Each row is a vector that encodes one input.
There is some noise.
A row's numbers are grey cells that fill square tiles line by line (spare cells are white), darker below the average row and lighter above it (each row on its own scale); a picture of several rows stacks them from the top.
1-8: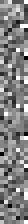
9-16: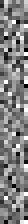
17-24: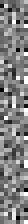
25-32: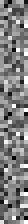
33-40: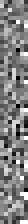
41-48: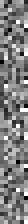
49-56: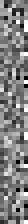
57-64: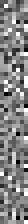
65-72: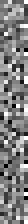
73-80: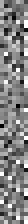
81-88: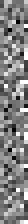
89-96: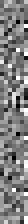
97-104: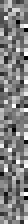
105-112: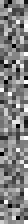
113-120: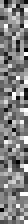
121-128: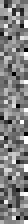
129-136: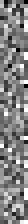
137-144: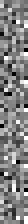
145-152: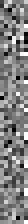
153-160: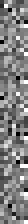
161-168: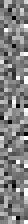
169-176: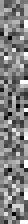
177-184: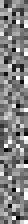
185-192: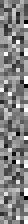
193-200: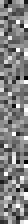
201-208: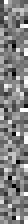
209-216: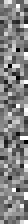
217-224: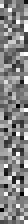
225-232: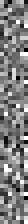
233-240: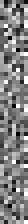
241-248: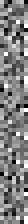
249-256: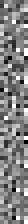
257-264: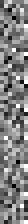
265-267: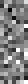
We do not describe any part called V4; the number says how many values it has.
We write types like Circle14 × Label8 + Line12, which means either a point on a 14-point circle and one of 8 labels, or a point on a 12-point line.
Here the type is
List2(Line11 × V4).
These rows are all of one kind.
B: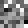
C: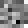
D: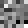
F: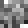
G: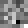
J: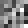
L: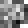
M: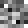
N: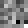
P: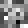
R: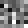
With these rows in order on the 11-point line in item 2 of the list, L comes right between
F and G.
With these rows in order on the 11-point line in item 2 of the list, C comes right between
D and F.
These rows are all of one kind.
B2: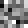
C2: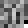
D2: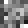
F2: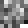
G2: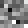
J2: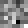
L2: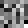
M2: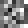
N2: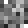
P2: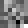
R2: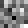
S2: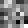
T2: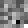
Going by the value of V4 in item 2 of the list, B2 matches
D2, F2, N2 and R2.
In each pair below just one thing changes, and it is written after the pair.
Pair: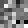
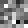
the place on the 11-point line in item 1 of the list
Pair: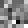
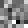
the place on the 11-point line in item 1 of the list
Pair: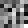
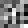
the place on the 11-point line in item 2 of the list
